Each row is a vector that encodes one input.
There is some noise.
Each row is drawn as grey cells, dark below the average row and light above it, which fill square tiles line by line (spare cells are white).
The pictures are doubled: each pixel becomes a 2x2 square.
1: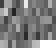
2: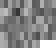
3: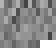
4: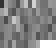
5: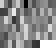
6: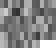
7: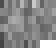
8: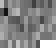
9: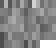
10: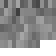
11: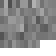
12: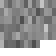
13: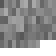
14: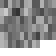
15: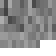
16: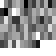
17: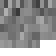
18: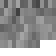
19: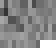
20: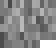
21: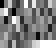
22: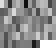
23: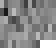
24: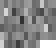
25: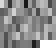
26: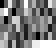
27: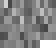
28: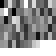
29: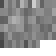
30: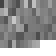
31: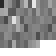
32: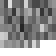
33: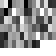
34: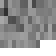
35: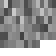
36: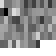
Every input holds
either a point on each of two 3-point lines, or a point on a 5-point line.
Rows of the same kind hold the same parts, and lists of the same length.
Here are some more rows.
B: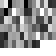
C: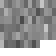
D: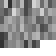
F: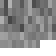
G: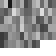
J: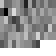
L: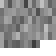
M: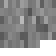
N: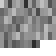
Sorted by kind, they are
B, D, G, M
C, F, J, L, N

